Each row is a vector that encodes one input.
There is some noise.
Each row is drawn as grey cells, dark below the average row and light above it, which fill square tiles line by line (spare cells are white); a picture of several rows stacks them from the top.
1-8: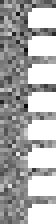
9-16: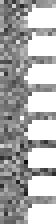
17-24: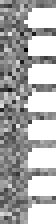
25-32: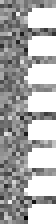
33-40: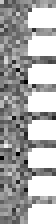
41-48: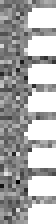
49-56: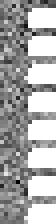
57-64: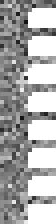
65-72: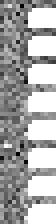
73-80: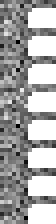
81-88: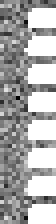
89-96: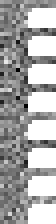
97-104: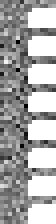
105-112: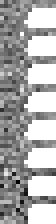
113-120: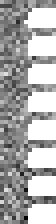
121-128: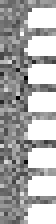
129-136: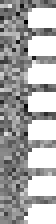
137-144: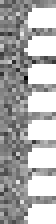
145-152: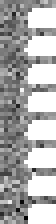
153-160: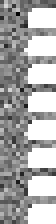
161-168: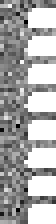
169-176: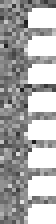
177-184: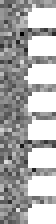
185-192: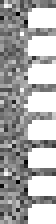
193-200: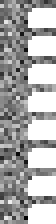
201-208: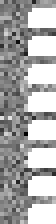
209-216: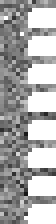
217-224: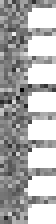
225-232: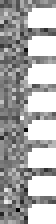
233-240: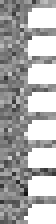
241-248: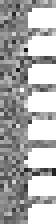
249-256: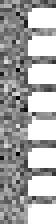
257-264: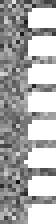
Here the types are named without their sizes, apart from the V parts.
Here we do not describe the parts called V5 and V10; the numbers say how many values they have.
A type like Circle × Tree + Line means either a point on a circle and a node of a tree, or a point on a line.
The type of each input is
Bool × Bool × Bool + Circle × Label × V5 × V10.
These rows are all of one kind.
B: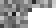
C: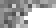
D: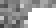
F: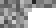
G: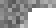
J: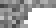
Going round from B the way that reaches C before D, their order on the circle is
B, C, F, D, J, G.
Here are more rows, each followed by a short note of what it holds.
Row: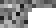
three true/false values
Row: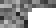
three true/false values
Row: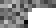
three true/false values
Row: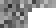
a point on a circle, a label, a value of V5 and a value of V10
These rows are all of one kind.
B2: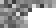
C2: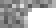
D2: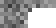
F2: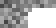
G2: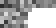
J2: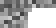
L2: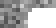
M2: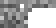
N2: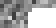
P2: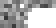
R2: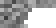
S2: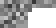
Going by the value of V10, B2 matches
D2, F2, N2 and R2.
